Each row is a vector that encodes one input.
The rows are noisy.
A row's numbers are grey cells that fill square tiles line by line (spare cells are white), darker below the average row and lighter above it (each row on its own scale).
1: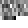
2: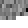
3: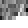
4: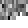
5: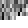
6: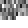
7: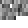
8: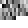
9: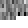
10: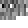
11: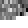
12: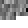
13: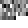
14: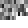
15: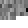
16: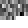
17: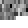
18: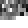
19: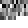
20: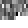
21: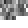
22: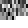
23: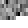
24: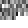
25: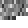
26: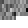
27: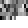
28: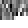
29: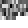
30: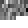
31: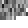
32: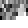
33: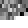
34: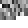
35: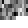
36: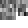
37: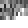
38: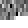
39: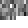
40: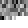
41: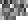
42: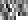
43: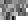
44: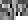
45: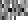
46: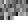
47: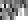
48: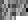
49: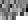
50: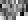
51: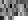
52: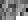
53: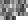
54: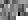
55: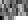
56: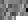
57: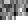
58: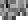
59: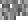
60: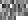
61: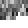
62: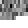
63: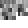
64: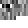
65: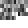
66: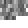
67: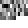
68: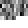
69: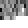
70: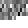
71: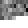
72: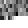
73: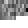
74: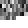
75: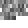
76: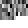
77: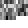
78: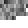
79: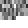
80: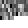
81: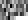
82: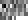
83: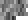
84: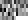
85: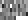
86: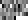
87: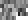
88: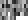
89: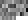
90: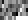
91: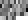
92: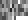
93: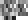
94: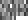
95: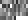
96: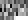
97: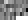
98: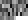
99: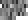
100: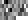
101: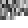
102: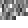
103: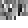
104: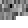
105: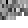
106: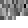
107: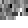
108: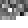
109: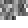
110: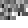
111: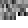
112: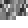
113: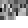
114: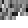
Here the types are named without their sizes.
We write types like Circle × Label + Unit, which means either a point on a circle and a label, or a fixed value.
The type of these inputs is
(Label + Line) × Line.
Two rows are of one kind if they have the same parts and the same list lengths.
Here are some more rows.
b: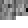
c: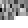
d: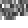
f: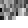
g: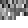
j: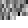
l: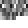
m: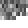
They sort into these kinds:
b, c, d, f, l
g, j, m

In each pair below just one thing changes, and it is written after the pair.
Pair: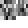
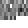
the place on the line
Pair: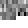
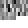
the label
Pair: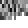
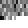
the place on the line
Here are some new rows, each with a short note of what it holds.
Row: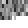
a label and a point on a line
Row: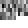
a label and a point on a line
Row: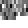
a point on each of two lines
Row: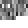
a point on each of two lines
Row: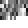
a point on each of two lines
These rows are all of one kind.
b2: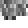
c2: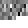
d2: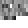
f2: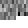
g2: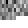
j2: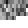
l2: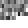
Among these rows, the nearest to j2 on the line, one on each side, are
c2 and f2.
